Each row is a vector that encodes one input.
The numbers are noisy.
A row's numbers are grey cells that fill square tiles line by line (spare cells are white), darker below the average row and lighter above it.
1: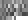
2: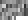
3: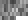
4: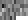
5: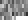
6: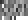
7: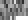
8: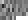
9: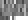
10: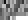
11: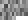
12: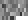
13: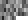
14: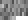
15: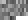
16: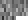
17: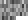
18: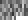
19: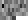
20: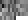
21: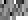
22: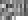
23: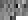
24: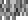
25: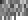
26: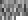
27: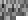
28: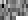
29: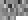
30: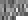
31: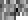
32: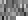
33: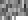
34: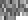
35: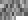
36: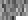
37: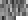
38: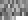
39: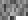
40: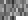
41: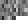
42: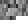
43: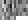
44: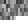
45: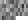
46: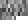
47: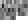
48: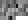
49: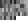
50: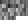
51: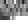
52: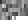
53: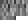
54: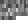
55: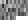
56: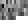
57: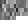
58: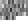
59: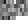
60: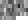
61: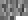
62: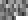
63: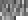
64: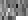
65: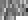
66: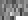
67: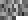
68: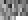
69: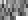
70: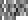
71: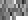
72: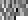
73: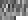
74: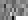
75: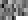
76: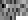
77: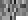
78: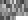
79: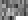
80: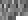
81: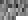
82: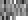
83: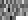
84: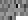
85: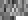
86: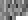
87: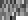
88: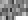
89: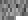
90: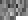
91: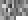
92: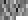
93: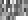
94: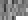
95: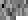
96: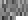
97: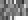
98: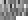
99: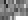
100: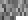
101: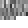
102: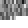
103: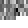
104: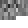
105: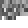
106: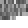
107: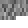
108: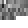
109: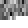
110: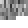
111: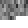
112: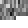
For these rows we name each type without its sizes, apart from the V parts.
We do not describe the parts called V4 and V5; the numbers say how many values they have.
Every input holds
a point on a circle, together with either a true/false value and a value of V4, or a value of V5.
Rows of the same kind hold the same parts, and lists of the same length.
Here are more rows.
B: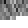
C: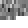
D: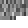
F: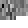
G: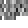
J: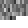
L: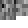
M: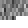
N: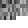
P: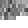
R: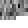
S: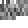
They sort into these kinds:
B, G, P, R, S
C, D, F, J, L, M, N

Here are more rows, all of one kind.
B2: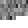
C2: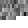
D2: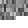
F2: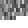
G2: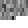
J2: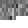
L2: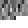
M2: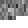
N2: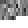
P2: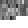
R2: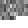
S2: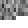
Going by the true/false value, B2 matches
F2 and G2.
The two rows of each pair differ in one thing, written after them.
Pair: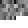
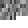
the true/false value
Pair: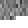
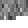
the value of V4
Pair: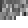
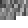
the value of V4
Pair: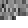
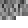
the place on the circle
